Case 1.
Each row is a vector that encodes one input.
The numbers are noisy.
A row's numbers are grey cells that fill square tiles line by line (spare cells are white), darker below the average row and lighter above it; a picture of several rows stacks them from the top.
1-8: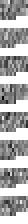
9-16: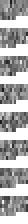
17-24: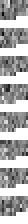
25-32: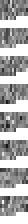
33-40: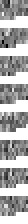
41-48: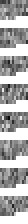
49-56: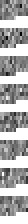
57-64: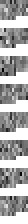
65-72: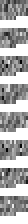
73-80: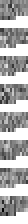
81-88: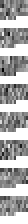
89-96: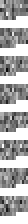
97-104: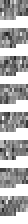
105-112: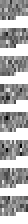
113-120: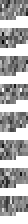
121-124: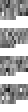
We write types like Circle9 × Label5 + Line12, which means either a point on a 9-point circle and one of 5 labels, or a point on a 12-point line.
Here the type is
Bool × Bool × Bool × Bool × Line10.
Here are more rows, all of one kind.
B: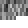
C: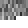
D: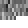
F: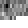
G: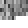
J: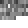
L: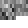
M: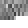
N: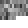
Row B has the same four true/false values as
C, D and J.
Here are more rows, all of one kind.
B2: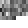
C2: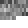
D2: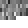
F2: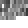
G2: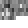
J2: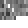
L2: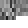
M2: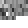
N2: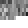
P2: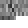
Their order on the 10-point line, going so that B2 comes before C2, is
F2, G2, D2, B2, M2, L2, P2, J2, N2, C2.
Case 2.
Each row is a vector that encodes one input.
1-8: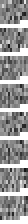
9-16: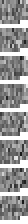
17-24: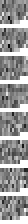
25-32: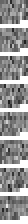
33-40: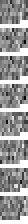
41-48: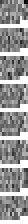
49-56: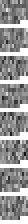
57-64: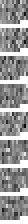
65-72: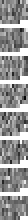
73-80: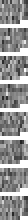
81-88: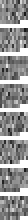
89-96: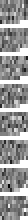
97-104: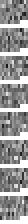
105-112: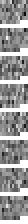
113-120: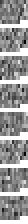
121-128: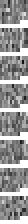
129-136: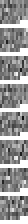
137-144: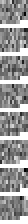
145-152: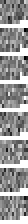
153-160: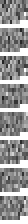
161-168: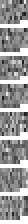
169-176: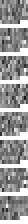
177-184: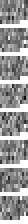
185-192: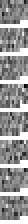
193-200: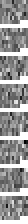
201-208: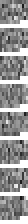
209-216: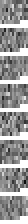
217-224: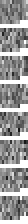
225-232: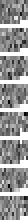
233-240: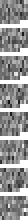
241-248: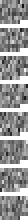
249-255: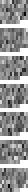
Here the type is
Label6 × Label6.
